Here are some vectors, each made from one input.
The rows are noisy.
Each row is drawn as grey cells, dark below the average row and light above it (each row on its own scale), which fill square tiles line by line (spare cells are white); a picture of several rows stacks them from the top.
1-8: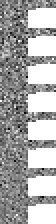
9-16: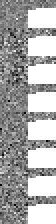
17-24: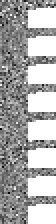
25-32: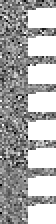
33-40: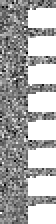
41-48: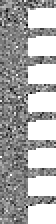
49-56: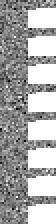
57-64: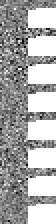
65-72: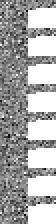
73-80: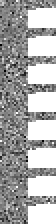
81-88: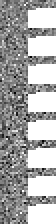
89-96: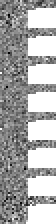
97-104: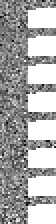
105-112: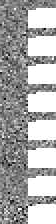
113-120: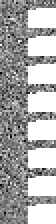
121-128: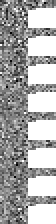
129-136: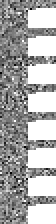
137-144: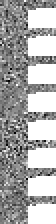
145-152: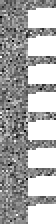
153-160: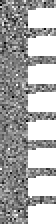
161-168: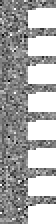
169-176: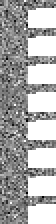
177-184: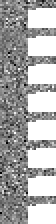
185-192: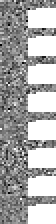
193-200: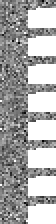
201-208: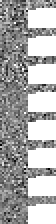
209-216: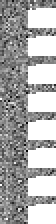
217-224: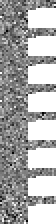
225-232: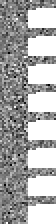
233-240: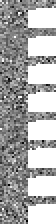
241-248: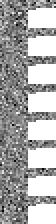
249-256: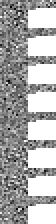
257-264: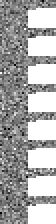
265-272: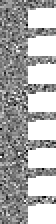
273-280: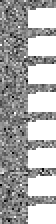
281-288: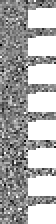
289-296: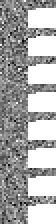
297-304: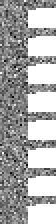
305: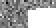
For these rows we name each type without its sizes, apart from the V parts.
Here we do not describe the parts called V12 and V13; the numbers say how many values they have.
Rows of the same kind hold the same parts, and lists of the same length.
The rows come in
3 kinds.
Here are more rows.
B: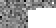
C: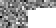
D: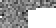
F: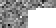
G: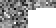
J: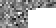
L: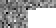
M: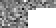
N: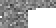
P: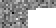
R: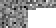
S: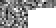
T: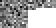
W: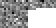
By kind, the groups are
B, C, F, L, P, R, T, W
D, G, J, N
M, S

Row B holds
a point on a line, a node of a tree and a value of V12.
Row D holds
a point on a line and a value of V12.
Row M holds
a value of V13.
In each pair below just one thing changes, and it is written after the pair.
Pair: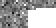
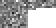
the value of V12
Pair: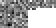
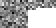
the place on the line
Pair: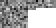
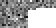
the place on the line
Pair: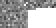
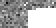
the value of V12
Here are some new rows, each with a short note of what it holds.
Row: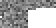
a point on a line and a value of V12
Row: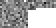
a value of V13
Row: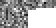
a value of V13
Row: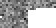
a point on a line and a value of V12
